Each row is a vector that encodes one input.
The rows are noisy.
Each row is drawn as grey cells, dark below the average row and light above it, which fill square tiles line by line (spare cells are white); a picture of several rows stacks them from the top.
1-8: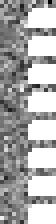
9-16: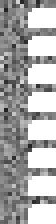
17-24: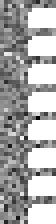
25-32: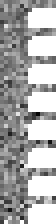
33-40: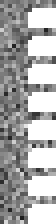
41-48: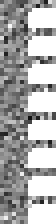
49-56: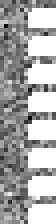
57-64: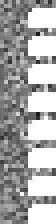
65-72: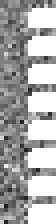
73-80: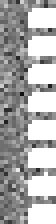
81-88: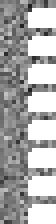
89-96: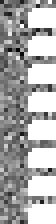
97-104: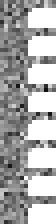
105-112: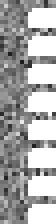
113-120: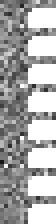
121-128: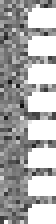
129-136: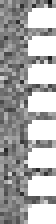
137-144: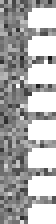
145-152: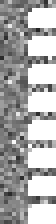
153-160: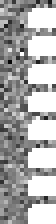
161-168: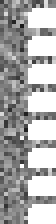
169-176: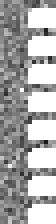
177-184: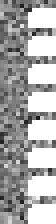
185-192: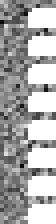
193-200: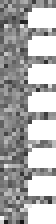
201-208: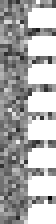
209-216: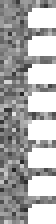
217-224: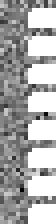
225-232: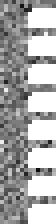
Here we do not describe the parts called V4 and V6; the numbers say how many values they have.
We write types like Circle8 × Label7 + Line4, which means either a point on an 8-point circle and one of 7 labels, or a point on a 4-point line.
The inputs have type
Bool × Line5 × V6 + Line7 × V4.
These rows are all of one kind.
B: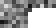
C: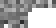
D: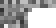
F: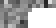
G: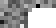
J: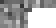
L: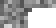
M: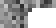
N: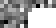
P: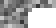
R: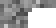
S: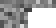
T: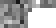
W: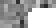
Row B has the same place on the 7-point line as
L, S, T and W.
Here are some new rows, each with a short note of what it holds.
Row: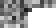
a point on a 7-point line and a value of V4
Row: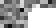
a point on a 5-point line, a true/false value and a value of V6
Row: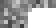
a point on a 5-point line, a true/false value and a value of V6
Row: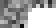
a point on a 5-point line, a true/false value and a value of V6
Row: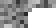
a point on a 7-point line and a value of V4
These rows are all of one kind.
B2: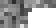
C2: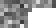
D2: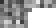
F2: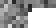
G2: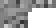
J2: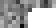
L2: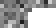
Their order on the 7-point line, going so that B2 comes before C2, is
B2, G2, D2, J2, F2, L2, C2.
